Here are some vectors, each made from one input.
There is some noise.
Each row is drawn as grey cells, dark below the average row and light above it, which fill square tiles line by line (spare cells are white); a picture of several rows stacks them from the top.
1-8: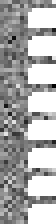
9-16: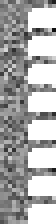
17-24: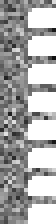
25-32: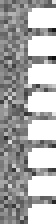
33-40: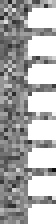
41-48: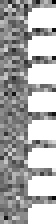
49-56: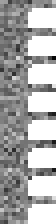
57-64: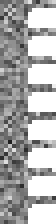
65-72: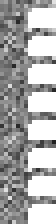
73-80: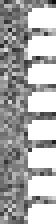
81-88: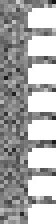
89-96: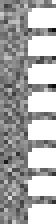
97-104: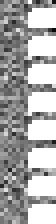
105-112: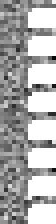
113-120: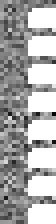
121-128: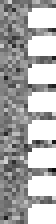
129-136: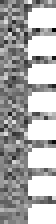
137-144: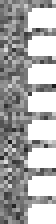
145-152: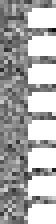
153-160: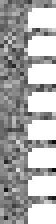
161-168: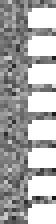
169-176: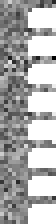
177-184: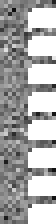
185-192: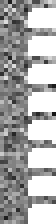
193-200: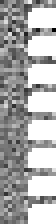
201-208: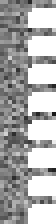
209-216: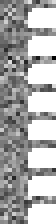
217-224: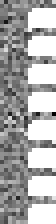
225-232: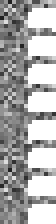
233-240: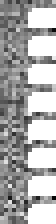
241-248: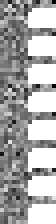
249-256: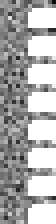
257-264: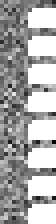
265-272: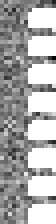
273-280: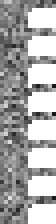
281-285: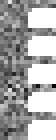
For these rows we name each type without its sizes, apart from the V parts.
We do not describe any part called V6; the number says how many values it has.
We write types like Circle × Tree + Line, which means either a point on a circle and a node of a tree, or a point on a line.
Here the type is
(Label × V6 + Unit) × Line.
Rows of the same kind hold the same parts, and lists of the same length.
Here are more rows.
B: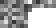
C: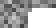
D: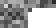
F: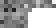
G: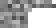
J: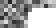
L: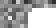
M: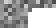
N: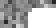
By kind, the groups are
B, J
C, D, F, G, L, M, N

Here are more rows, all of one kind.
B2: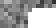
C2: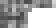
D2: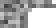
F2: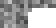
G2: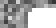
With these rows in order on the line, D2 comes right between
C2 and F2.
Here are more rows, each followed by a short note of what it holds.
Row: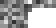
a point on a line
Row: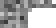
a label, a point on a line and a value of V6
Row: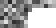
a point on a line
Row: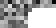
a point on a line
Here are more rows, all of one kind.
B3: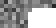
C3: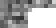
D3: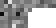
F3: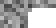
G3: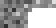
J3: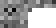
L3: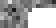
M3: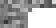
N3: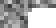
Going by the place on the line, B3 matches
D3, F3 and N3.
